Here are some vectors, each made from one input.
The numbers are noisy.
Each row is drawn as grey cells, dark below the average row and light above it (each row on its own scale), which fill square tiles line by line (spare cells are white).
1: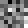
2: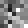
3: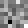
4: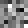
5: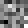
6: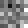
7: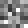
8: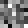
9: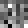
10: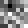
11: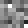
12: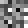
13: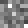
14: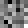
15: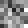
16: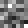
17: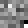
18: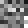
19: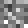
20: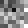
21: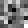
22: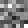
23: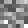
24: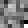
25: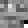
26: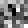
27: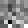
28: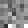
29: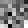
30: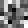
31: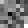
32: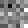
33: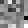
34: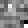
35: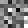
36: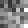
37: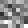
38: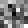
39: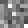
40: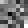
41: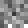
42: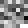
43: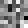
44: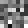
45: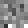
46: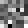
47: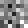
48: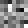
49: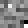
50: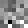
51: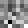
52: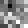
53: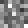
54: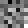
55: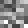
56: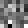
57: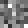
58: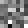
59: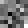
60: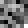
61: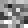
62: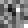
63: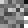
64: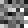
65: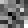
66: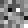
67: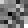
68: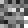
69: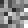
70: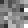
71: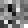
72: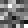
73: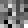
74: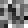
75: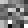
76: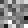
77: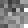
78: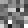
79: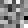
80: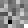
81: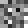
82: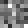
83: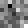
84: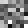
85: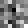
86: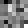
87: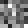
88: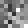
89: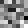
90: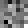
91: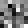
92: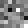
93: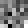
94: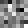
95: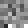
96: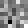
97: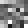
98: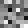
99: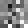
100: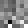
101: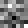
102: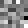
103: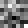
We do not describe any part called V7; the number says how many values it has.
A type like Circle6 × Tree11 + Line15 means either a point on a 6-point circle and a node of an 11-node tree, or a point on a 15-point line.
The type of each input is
Label5 × (Line5 + V7).
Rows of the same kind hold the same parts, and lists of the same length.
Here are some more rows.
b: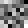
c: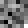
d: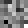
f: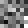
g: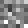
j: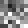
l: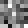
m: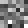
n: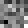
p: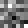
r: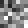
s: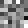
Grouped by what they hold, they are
b, c, d, f, l, m, n, p
g, j, r, s

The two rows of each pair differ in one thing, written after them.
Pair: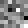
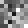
the label
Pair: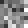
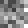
the value of V7
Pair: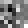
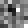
the value of V7
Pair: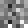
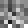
the value of V7
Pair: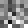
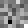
the value of V7
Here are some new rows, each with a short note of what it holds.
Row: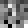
one of 5 labels and a point on a 5-point line
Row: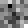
one of 5 labels and a value of V7
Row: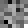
one of 5 labels and a point on a 5-point line
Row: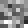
one of 5 labels and a value of V7
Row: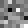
one of 5 labels and a value of V7
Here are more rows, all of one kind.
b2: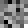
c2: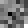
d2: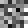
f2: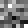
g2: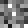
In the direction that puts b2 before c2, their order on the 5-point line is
f2, g2, b2, c2, d2.
